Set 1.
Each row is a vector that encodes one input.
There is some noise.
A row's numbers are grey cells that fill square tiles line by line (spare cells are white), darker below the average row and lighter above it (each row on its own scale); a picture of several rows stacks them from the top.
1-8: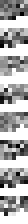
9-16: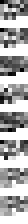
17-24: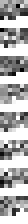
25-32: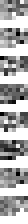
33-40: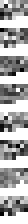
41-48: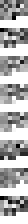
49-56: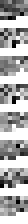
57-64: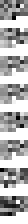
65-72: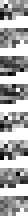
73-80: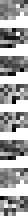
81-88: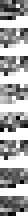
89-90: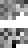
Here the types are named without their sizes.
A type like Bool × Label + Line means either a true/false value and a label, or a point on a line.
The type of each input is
Label.
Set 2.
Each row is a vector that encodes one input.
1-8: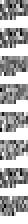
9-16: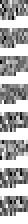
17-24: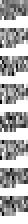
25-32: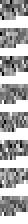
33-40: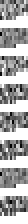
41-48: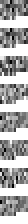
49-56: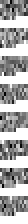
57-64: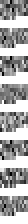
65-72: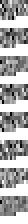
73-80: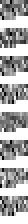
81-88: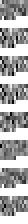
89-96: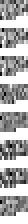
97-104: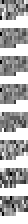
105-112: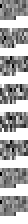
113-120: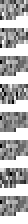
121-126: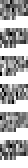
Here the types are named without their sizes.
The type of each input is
Tree.
